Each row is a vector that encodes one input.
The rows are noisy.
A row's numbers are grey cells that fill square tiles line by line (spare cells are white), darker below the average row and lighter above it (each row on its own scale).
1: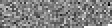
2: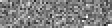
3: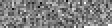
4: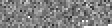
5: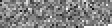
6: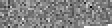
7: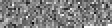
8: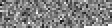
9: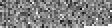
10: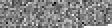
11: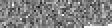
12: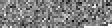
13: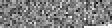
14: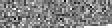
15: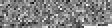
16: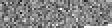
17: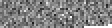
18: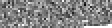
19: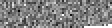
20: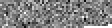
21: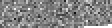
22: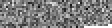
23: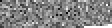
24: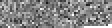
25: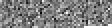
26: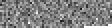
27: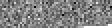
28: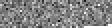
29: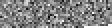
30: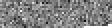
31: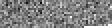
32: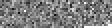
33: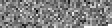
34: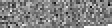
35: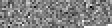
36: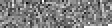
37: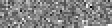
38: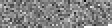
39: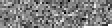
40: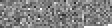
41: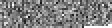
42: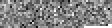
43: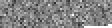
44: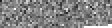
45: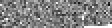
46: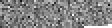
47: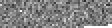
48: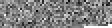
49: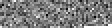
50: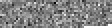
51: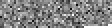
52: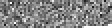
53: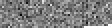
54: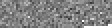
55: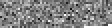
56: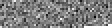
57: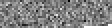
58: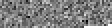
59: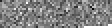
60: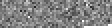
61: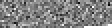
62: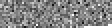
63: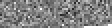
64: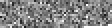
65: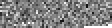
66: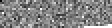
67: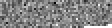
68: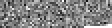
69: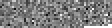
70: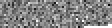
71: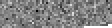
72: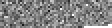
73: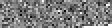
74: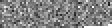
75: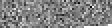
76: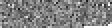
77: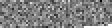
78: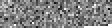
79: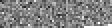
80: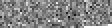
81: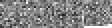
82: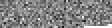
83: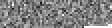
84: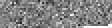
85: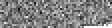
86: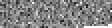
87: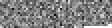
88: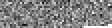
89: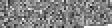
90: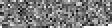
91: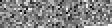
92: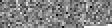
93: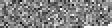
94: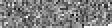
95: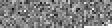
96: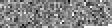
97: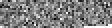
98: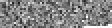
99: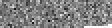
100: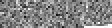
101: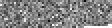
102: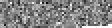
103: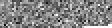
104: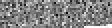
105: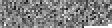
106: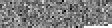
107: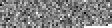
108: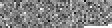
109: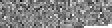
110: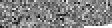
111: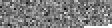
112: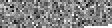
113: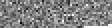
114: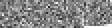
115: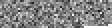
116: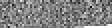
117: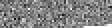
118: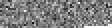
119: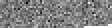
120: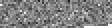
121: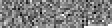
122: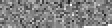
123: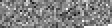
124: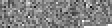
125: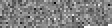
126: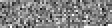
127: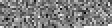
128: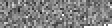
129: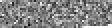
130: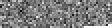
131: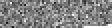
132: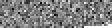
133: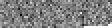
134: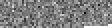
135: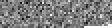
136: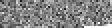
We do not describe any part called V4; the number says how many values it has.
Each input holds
either a point on a 6-point circle and one of 5 labels, or a list of up to two items, each a true/false value and a value of V4.
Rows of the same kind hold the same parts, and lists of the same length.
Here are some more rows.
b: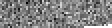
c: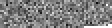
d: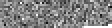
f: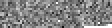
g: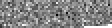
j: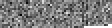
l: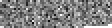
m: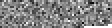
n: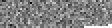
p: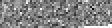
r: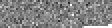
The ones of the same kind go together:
b, c, j, l
d, m, r
f, g, p
n

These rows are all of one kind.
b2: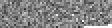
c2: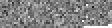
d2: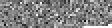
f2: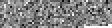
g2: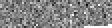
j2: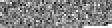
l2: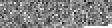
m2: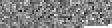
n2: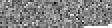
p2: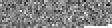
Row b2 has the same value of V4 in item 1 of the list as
c2, l2 and p2.
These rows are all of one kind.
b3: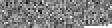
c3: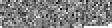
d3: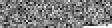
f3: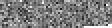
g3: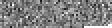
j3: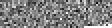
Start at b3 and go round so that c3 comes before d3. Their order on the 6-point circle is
b3, g3, c3, j3, d3, f3.
